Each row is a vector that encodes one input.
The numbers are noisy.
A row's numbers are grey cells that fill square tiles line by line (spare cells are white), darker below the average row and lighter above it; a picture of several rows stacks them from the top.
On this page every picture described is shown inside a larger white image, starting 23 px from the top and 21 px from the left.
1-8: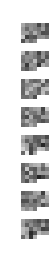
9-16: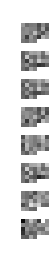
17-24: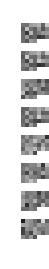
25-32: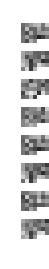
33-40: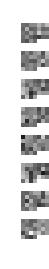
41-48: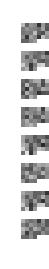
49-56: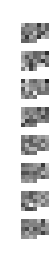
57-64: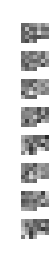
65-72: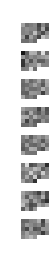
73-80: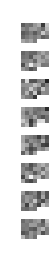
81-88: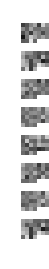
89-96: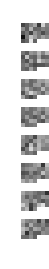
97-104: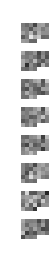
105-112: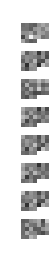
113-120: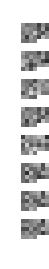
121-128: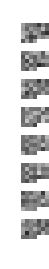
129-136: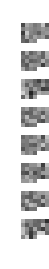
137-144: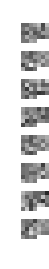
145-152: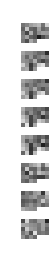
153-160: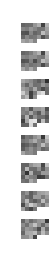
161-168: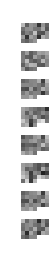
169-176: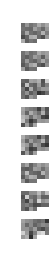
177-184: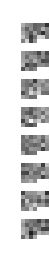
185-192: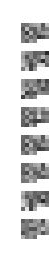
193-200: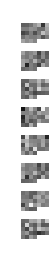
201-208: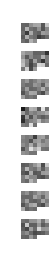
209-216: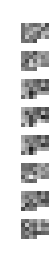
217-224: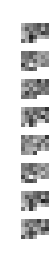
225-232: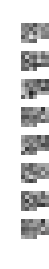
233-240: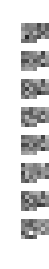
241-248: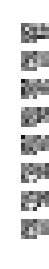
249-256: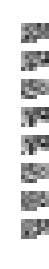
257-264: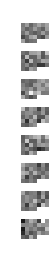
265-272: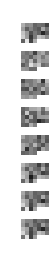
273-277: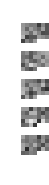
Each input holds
either a point on a 3-point line and a point on a 4-point line, or a point on an 11-point line, or a point on a 20-point line.
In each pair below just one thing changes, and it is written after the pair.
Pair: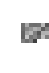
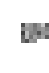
the place on the 3-point line
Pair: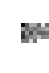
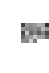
the place on the 3-point line
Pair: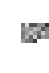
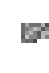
the place on the 4-point line
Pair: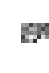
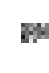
the place on the 3-point line
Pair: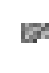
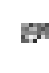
the place on the 4-point line
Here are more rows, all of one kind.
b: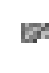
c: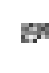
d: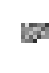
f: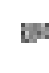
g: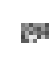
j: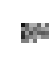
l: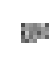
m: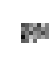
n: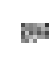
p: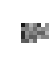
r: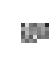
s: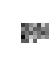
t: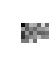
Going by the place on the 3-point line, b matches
c and d.
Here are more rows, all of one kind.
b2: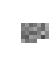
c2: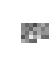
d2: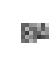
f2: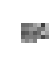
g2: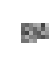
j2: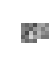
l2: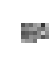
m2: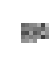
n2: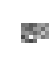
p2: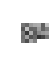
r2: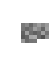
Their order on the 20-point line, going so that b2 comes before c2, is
p2, d2, g2, m2, f2, l2, b2, r2, n2, c2, j2.
